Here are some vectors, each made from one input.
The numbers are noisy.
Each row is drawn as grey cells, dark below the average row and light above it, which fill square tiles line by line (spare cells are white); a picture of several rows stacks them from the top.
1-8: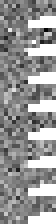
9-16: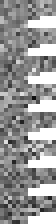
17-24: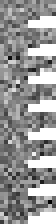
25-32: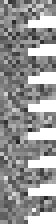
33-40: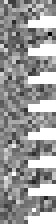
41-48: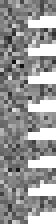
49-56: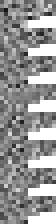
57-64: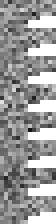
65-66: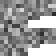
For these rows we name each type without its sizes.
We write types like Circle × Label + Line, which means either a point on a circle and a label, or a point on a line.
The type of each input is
Circle.
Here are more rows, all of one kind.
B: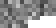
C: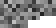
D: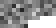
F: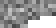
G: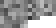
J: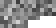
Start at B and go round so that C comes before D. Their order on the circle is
B, C, G, F, J, D.
